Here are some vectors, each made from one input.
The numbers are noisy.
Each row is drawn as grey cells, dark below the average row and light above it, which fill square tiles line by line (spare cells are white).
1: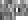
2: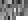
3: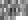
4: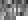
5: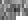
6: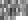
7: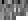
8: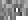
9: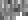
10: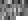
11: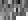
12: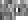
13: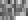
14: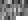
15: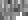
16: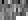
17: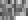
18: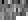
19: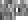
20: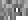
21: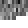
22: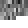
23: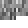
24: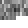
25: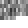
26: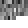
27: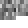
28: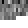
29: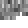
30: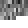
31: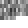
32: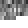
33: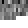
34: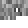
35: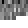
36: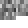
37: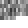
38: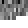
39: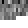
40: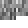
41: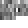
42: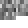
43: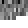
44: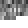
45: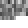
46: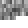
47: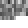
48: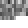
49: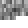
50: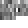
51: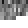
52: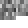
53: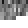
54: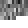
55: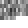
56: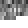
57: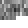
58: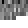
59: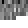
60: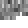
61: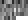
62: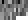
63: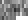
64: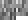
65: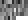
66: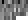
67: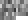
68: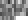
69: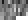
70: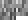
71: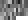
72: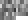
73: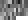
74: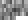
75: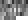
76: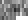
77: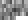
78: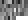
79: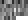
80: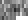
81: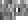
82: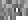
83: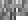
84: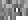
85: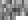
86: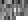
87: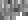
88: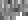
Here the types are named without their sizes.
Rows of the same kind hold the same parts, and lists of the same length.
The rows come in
2 kinds.
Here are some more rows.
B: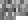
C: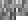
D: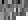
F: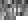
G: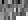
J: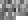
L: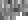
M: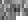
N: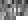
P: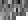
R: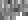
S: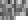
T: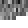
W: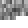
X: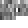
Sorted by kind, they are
B, C, J, L, M, R, S, W, X
D, F, G, N, P, T

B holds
a label.
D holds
a point on a line and a true/false value.
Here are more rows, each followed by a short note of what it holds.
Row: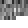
a point on a line and a true/false value
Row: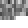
a label
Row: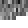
a point on a line and a true/false value
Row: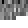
a point on a line and a true/false value
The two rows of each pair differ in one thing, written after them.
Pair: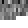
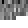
the place on the line
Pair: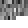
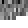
the true/false value
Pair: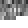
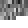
the place on the line
